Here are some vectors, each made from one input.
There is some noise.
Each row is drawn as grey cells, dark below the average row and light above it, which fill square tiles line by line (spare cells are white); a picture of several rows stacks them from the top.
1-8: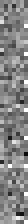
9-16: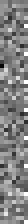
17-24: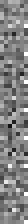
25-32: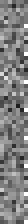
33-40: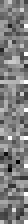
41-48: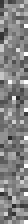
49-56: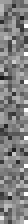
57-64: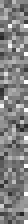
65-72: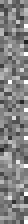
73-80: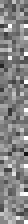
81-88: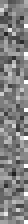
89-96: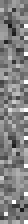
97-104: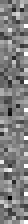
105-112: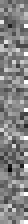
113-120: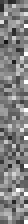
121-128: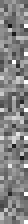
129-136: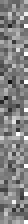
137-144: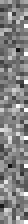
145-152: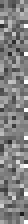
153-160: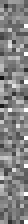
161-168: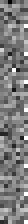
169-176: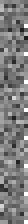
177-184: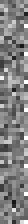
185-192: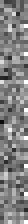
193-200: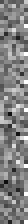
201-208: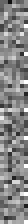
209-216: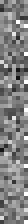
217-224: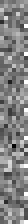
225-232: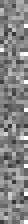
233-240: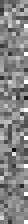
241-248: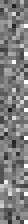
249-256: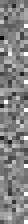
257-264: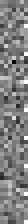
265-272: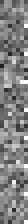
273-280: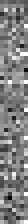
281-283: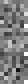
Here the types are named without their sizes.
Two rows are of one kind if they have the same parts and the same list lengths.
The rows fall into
2 kinds.
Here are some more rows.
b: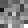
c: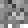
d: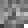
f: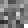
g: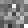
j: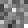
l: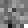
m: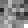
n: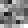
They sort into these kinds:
b, c, m, n
d, f, g, j, l

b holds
a point on each of two circles, a label, a node of a tree and a true/false value.
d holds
a point on each of two circles, a label and a true/false value.
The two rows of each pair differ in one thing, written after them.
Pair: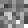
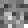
the node of the tree
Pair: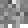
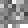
the node of the tree
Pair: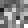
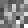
the true/false value
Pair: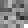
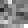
the label
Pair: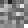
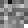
the node of the tree
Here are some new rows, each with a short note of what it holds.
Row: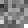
a point on each of two circles, a label and a true/false value
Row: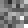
a point on each of two circles, a label, a node of a tree and a true/false value
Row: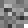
a point on each of two circles, a label and a true/false value
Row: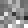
a point on each of two circles, a label, a node of a tree and a true/false value
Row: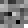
a point on each of two circles, a label, a node of a tree and a true/false value
